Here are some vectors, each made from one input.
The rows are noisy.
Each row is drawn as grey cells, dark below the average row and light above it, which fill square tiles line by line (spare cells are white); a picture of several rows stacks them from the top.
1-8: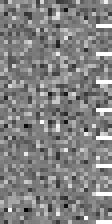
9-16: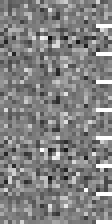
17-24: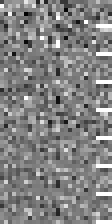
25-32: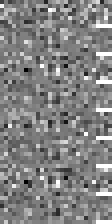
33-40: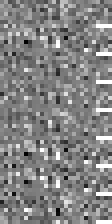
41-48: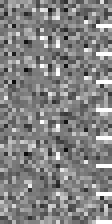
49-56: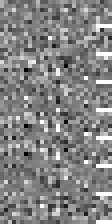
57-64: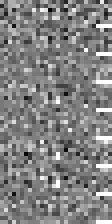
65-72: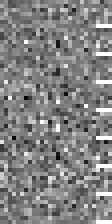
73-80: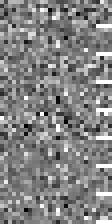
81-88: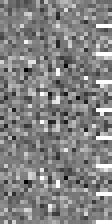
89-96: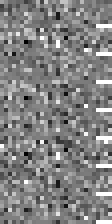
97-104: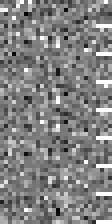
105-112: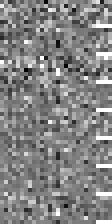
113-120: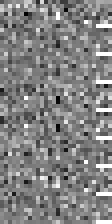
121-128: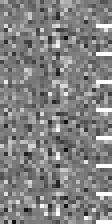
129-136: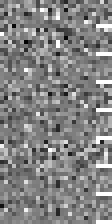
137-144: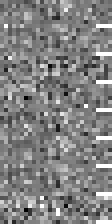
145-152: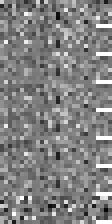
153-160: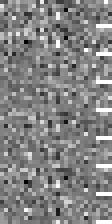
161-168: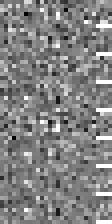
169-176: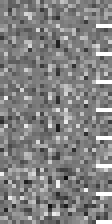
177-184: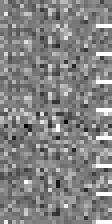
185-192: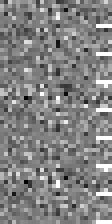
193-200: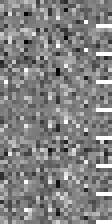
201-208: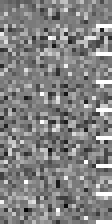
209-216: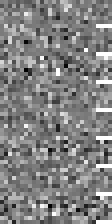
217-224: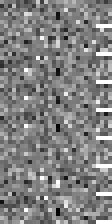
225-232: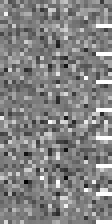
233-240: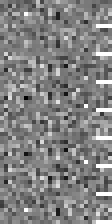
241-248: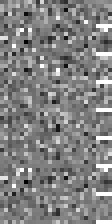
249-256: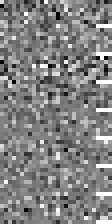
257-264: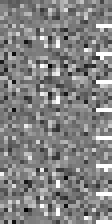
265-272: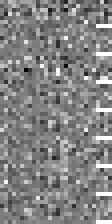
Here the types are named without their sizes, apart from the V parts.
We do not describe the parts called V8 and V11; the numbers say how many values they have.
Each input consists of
either a true/false value, a value of V8 and a value of V11, or a list of points on a line.
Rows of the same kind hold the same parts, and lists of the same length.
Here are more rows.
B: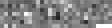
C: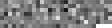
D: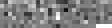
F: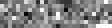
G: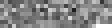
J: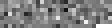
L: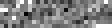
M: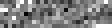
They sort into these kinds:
B, G
C, J
D, F
L, M

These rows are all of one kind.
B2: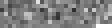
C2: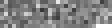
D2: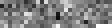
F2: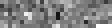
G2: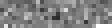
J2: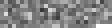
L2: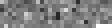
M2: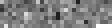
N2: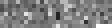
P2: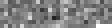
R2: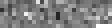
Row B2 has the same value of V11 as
F2, J2 and R2.
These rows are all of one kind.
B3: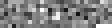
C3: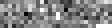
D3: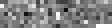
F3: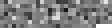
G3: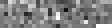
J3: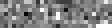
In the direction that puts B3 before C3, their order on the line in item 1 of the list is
G3, D3, F3, B3, C3, J3.
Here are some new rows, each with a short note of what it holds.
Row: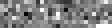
a list of two items
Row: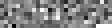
a list of one item
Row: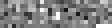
a list of two items
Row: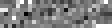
the empty list
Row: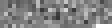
a true/false value, a value of V8 and a value of V11
